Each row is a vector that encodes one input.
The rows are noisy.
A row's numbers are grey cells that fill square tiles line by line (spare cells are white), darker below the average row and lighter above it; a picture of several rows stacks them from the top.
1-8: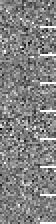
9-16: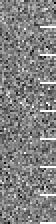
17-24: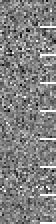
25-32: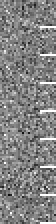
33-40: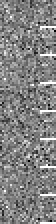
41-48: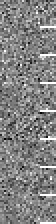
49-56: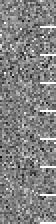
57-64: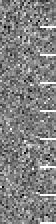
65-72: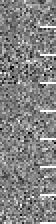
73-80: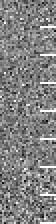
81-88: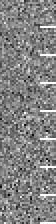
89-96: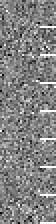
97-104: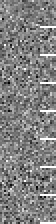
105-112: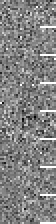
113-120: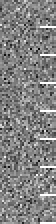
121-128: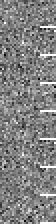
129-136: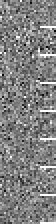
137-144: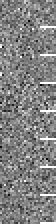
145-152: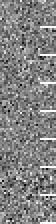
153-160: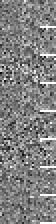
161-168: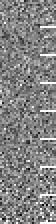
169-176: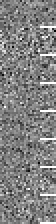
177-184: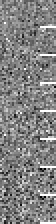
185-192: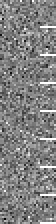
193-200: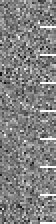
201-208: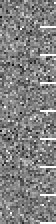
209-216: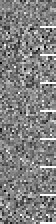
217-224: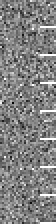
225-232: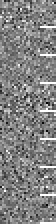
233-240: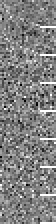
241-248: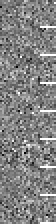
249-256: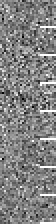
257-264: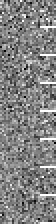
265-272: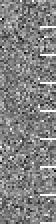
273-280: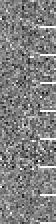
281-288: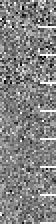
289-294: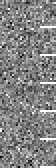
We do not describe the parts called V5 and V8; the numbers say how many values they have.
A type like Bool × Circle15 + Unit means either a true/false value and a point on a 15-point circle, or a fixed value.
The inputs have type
Bool × V8 + Line9 + (Tree7 + Unit) × V5.
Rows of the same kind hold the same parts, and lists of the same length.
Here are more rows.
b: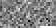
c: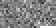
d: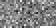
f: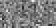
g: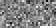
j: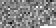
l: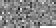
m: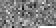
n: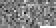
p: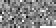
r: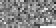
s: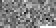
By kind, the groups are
b, c, n, s
d, f, l, m, p
g, j
r

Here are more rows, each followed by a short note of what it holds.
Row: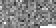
a value of V5
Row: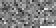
a value of V5
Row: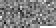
a node of a 7-node tree and a value of V5
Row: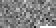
a point on a 9-point line
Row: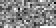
a value of V5
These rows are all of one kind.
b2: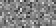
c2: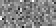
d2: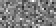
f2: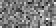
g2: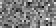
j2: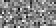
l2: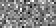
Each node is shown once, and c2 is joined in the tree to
d2 and g2.
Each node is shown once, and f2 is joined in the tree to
j2.
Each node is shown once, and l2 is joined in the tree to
b2.
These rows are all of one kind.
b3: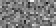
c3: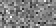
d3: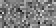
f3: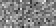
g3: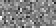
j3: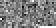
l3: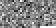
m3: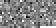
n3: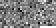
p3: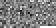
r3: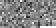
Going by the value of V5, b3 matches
d3, n3 and p3.
